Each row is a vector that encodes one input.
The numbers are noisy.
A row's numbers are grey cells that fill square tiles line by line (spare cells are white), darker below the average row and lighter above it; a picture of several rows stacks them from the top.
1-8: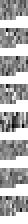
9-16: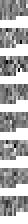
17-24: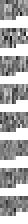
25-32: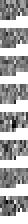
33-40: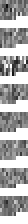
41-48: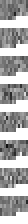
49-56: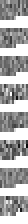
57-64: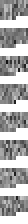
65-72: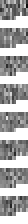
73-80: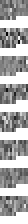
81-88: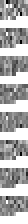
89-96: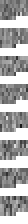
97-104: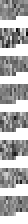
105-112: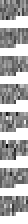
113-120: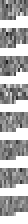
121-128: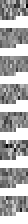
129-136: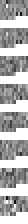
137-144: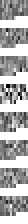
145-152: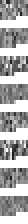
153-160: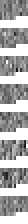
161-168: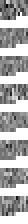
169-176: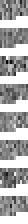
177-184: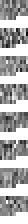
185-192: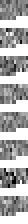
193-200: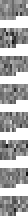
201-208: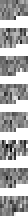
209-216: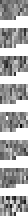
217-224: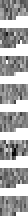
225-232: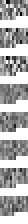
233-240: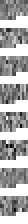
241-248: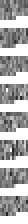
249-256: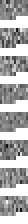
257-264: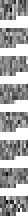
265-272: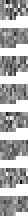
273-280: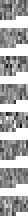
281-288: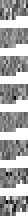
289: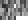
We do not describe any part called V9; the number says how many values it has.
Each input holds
a value of V9, together with either a point on an 8-point line, or a node of an 11-node tree and three true/false values.
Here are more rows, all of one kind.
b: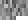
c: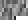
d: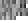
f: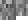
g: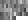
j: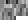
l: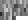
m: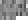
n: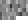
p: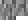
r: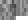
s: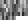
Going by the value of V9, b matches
f and p.
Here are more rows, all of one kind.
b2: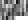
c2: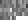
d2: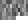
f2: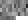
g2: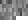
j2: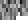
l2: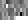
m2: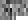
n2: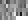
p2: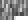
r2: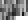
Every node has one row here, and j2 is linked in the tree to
g2 and l2.
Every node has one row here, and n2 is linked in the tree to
c2.
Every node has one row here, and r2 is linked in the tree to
c2 and f2.
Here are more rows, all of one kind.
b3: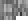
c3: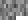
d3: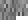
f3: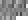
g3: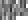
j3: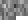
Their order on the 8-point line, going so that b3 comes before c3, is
f3, d3, b3, j3, g3, c3.
